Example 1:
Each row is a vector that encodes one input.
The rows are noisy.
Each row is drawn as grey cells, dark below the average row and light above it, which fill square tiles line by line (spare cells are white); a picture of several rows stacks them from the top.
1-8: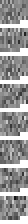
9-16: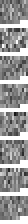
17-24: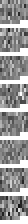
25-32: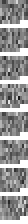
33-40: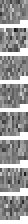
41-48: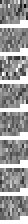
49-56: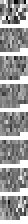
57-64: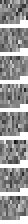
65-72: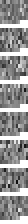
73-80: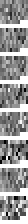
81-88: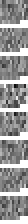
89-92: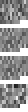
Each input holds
a point on a 13-point line.
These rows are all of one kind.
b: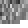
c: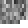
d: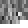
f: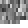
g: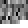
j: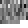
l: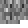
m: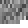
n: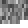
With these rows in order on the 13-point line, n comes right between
g and l.
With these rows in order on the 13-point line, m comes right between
j and l.
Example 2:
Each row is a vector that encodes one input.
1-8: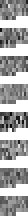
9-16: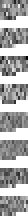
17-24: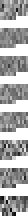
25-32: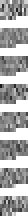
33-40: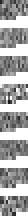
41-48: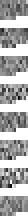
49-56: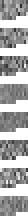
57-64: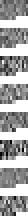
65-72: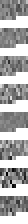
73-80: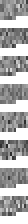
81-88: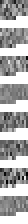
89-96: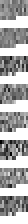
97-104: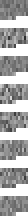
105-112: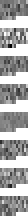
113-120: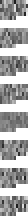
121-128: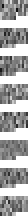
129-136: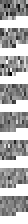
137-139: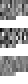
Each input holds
a point on a 6-point line.
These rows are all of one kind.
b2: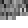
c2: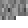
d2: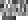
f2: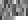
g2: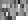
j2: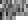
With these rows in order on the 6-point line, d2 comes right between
b2 and f2.
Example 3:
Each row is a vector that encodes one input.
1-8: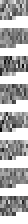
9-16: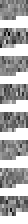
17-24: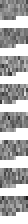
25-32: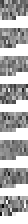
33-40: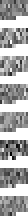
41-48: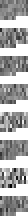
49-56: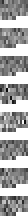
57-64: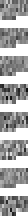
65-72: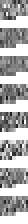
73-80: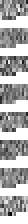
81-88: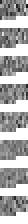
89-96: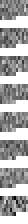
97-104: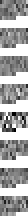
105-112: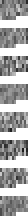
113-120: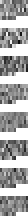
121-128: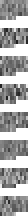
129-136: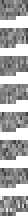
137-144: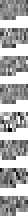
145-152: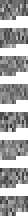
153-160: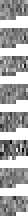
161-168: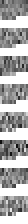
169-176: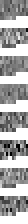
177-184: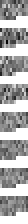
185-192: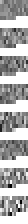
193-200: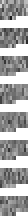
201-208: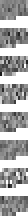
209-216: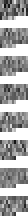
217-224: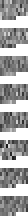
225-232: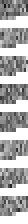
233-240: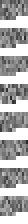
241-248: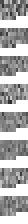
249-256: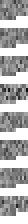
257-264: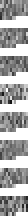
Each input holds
a point on a 6-point line.
